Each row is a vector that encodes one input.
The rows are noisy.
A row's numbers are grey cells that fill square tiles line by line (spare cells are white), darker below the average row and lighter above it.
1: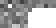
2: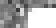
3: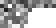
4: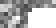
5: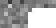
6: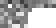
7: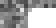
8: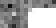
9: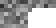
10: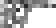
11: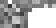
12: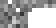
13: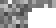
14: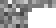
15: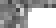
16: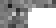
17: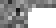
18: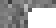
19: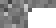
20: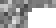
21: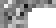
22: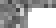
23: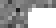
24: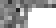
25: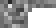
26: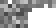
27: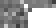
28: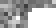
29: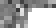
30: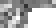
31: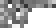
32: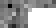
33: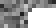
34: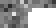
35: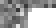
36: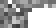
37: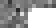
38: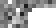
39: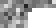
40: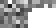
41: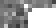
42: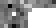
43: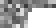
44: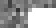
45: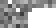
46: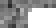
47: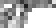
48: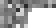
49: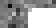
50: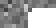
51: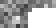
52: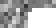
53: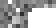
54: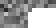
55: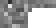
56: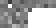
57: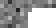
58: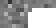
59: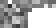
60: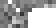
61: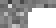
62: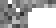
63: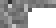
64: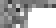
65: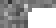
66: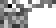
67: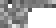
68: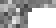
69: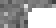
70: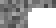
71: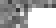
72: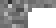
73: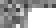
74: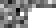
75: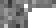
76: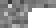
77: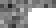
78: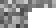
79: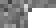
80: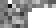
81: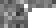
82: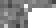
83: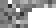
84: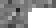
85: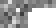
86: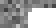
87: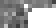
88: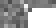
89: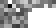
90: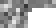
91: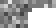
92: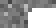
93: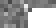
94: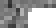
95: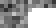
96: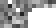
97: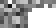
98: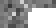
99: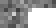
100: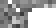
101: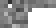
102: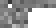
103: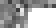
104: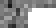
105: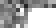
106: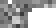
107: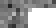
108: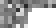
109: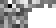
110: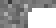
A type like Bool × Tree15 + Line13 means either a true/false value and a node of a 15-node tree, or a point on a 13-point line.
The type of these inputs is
Bool × Tree11 + Line9.
